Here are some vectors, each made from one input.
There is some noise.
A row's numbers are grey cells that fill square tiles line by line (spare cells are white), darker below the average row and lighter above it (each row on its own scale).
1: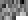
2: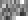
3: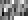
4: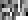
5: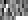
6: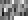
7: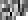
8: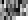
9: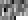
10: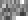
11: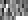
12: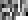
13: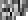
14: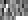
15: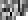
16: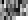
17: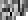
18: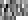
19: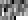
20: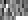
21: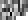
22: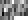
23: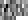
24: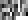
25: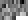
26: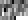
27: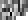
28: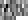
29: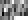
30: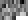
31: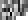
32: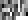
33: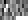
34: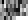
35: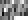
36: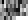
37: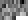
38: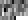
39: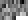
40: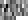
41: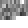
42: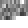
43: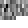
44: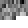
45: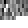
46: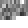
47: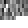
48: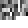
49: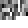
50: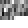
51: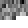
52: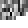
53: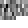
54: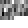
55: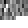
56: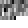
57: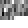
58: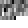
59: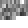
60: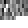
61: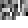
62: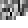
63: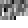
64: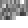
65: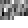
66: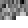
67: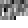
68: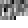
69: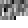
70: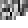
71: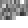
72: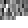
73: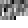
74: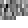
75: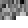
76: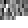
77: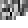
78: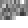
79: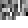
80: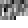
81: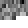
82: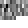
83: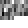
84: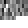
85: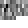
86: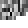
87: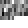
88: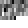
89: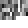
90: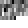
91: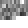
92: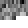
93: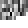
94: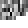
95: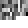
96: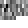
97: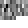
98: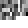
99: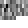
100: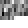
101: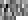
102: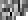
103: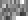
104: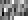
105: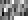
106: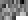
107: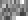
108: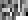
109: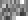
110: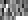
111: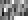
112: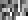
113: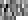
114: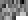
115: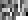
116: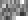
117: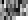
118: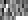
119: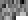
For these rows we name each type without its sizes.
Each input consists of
either a fixed value, or three true/false values.
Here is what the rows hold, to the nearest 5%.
About 5% of them hold a fixed value. The rest hold three true/false values.
